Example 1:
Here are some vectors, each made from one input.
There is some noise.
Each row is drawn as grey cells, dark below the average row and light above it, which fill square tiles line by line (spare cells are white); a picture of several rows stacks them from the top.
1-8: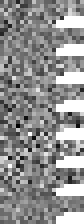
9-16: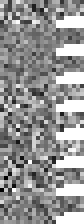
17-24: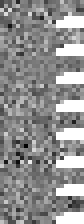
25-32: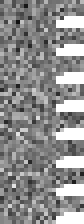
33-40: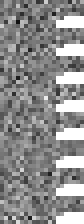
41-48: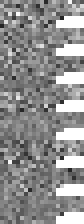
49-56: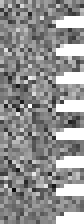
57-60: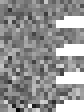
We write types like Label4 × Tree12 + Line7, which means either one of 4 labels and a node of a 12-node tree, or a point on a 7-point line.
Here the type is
Line5 + Tree8.
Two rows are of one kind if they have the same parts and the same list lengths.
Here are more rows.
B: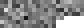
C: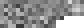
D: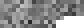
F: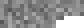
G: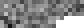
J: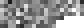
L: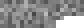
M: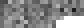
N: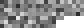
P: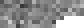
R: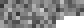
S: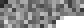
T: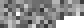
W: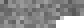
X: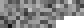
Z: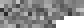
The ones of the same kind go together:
B, D, G, L, M, N, R, S, W, X
C, F, J, P, T, Z

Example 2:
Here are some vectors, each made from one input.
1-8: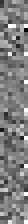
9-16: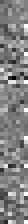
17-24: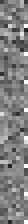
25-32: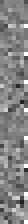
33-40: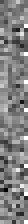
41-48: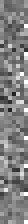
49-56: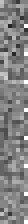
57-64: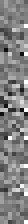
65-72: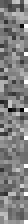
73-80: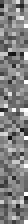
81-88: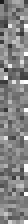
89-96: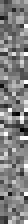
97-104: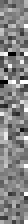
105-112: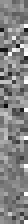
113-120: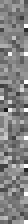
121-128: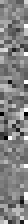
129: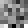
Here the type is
Label6 × Label12 + Unit.
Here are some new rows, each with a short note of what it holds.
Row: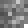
one of 6 labels and one of 12 labels
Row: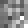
a fixed value
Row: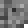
one of 6 labels and one of 12 labels
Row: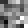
a fixed value
